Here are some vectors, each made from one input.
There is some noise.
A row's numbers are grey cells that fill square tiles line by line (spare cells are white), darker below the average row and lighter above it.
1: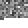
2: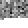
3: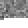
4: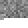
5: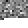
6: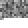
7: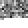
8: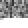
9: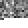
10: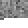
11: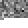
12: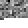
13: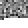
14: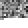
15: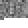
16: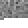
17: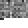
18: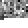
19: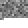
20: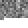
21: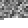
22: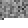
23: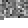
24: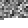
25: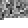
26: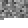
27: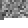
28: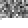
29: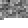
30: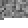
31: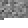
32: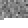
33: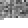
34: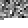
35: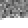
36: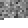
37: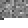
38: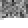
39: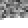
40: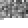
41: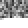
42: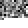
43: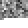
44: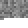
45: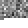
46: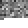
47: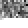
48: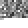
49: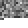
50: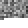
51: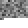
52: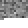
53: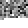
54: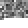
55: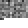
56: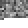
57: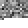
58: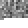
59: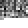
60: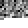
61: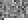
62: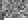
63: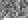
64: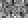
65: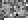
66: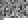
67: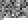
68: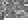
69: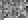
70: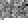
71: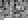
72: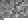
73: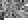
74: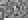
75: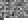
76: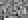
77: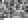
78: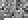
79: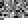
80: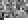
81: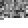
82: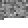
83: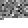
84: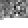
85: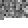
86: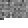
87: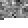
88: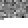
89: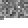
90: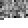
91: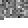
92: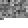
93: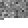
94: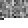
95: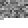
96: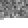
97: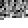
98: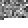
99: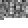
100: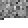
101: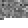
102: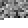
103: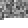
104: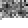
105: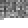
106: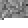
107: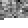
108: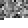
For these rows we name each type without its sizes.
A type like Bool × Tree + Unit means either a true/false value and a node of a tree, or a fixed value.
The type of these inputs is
Tree.
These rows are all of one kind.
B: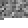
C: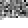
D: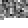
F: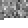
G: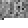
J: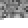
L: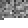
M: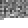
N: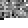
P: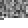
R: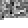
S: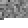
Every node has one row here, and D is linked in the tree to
B, N and R.
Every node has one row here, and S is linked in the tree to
N.
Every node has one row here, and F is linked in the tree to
P.
